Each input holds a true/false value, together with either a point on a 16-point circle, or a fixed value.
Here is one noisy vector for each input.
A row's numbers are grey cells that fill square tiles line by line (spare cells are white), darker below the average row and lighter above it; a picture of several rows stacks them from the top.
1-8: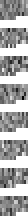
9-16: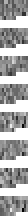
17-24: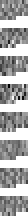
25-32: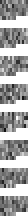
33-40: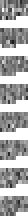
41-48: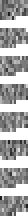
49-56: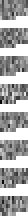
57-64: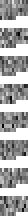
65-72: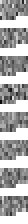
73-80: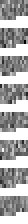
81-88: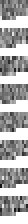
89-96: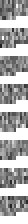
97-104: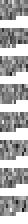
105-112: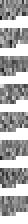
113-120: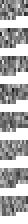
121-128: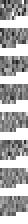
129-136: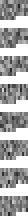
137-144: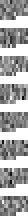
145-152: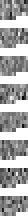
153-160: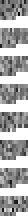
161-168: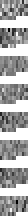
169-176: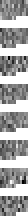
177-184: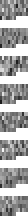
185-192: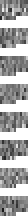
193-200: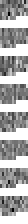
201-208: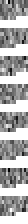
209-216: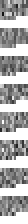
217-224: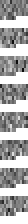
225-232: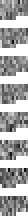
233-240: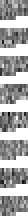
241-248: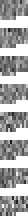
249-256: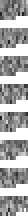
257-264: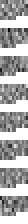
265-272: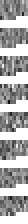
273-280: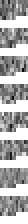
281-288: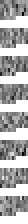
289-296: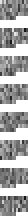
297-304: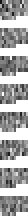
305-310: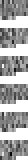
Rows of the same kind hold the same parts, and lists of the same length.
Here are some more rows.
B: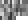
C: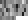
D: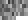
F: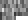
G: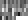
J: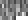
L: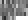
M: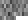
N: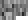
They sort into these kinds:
B, C, D, J, L, M, N
F, G

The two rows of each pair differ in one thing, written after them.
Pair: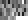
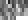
the place on the 16-point circle
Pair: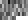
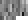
the true/false value
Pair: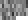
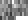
the place on the 16-point circle
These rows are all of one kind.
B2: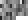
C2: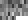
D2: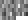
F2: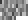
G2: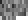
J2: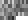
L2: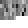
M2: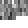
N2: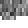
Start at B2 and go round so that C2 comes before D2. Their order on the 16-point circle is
B2, J2, C2, L2, G2, N2, D2, F2, M2.
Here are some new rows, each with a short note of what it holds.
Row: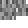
a point on a 16-point circle and a true/false value
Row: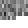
a point on a 16-point circle and a true/false value
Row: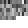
a point on a 16-point circle and a true/false value
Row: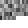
a point on a 16-point circle and a true/false value
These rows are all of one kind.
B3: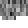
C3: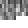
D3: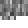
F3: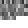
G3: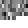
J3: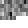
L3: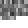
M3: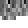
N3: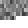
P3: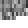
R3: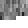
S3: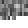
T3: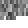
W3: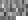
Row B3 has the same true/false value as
C3, J3 and M3.
